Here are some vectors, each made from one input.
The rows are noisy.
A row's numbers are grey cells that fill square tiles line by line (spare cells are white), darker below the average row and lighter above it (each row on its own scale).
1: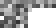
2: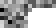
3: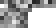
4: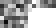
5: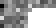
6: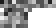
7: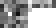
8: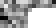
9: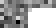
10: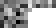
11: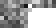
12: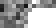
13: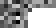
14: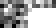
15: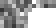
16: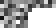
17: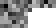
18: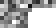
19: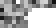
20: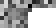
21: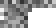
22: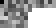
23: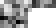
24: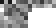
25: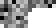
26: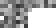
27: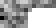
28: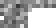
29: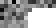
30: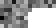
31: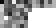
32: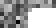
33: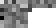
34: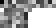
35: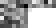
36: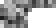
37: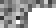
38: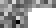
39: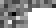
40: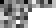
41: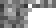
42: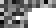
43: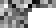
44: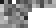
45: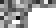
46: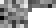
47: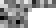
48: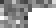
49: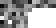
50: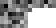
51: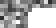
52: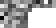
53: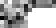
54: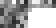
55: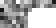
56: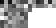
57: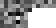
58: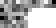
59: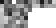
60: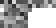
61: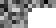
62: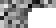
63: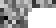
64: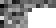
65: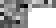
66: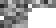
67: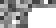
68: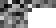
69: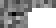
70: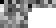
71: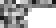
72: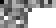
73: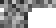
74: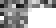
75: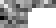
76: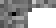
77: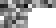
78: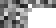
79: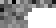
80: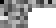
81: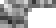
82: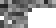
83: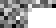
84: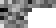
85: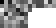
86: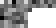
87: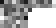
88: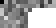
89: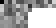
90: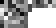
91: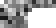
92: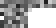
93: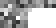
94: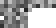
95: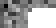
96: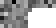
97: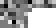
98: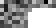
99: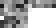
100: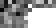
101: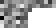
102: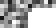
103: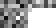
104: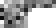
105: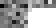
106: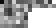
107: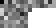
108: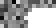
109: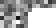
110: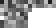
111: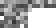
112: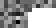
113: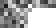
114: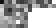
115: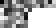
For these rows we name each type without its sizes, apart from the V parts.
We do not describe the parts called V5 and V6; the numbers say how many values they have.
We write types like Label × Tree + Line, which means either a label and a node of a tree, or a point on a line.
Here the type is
(Bool × V5 + Unit) × (Line + V6).
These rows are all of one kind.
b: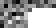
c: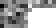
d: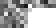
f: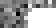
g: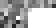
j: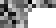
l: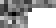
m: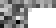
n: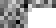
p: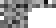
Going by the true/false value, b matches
j and l.
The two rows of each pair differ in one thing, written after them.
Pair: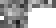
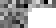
the value of V6
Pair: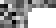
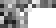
the true/false value
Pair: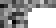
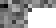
the value of V5
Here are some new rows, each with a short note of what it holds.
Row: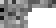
a point on a line, a true/false value and a value of V5
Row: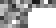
a point on a line
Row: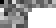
a value of V6
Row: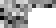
a point on a line, a true/false value and a value of V5
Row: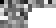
a value of V6
